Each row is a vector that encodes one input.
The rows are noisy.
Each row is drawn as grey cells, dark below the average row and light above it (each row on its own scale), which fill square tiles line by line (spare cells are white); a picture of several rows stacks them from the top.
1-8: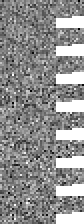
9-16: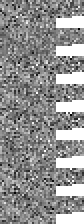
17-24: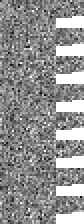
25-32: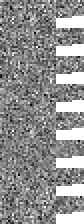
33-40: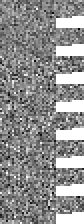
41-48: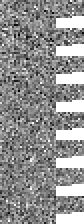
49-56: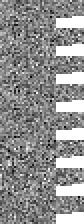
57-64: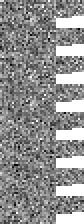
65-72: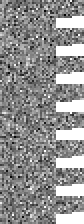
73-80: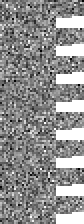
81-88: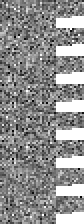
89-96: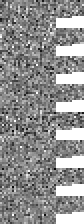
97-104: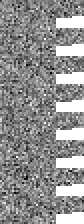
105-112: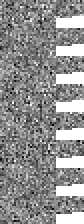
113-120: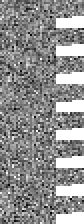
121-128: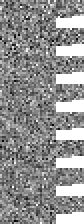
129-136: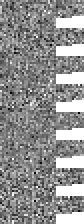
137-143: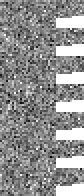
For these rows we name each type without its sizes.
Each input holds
either three true/false values, or a list of points on a line.
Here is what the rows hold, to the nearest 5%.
About 30% of them hold three true/false values. The rest are lists of points on a line.
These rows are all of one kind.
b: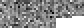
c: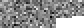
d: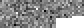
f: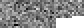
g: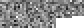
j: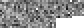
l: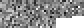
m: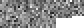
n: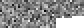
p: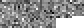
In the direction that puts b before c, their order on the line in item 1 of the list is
g, j, p, b, f, c, d, m, l, n.
